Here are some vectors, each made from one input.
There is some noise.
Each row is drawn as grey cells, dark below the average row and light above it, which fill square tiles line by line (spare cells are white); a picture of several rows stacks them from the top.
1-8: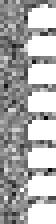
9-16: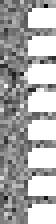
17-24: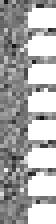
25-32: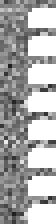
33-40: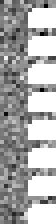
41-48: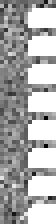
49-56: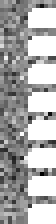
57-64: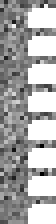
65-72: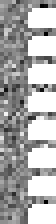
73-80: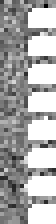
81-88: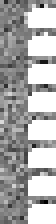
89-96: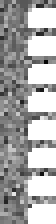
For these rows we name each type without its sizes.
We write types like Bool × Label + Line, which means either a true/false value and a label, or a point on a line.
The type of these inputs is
(Label × (Tree + Unit) + Unit) × Tree.
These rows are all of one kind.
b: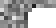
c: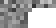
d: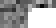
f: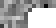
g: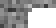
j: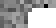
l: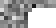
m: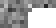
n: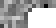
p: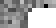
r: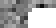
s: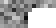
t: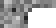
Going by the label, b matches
f, l and n.
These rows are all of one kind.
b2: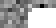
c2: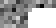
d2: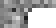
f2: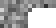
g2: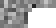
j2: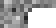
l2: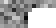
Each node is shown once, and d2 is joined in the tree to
f2 and j2.
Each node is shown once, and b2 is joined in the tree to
c2 and f2.
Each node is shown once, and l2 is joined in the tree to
g2.
